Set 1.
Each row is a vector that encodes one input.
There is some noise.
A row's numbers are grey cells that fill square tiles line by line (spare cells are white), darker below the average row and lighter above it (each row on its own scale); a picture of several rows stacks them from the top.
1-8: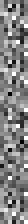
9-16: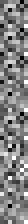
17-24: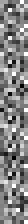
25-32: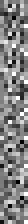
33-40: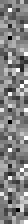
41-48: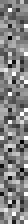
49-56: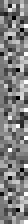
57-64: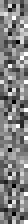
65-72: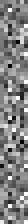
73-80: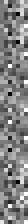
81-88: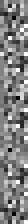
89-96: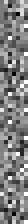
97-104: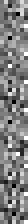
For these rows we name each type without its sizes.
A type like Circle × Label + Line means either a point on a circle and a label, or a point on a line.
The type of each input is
Bool × Bool × Bool.
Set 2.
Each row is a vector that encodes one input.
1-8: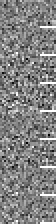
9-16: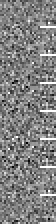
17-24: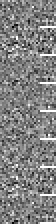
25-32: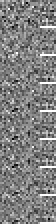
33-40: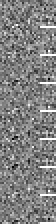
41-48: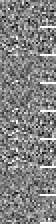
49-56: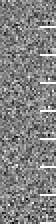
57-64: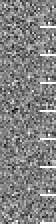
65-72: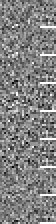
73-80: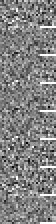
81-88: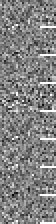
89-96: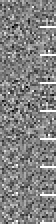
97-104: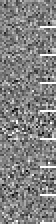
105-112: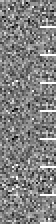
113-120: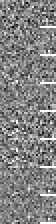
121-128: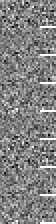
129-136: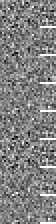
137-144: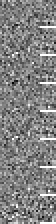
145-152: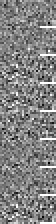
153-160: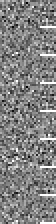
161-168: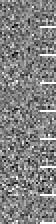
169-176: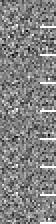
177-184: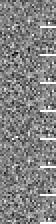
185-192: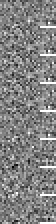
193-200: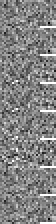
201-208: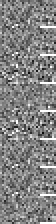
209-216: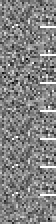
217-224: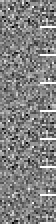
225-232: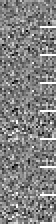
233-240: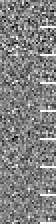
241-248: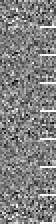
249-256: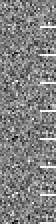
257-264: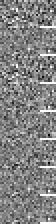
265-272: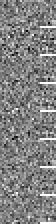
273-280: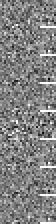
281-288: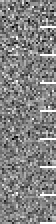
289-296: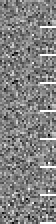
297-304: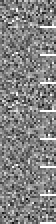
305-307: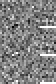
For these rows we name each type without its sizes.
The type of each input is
Line.
